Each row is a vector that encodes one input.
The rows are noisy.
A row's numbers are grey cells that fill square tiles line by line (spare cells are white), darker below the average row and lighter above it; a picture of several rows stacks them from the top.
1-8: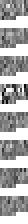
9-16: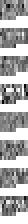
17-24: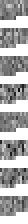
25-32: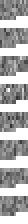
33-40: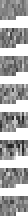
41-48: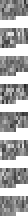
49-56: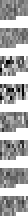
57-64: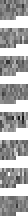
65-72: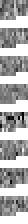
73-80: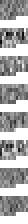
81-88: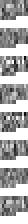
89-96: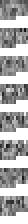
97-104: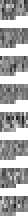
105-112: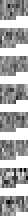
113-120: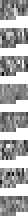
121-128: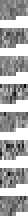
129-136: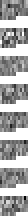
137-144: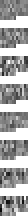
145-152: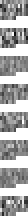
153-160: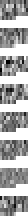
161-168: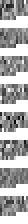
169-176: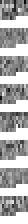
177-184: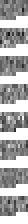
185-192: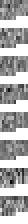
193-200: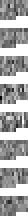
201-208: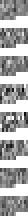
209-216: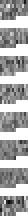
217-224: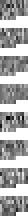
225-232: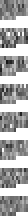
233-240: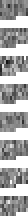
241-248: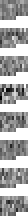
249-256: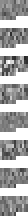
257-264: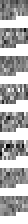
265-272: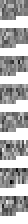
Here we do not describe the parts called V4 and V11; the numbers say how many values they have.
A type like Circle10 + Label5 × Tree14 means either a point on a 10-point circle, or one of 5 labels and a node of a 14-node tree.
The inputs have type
Bool × Bool × Bool × Line5 × (Line6 + V4) × V11.
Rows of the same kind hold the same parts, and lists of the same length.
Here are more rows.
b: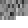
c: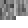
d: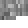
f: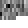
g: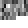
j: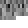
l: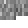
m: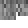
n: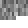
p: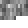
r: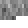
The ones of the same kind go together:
b, g, j, m, n
c, d, f, l, p, r

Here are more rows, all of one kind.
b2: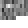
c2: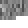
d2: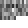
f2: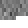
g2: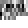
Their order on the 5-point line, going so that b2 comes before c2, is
d2, f2, b2, g2, c2.
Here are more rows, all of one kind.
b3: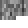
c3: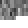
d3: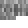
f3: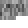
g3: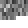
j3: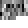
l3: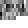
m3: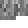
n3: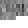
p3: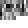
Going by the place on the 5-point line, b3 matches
d3, f3, j3 and l3.
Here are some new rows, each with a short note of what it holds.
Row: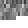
a point on a 5-point line, a point on a 6-point line, three true/false values and a value of V11
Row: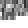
a point on a 5-point line, three true/false values, a value of V4 and a value of V11
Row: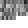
a point on a 5-point line, a point on a 6-point line, three true/false values and a value of V11
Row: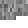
a point on a 5-point line, a point on a 6-point line, three true/false values and a value of V11
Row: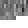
a point on a 5-point line, three true/false values, a value of V4 and a value of V11
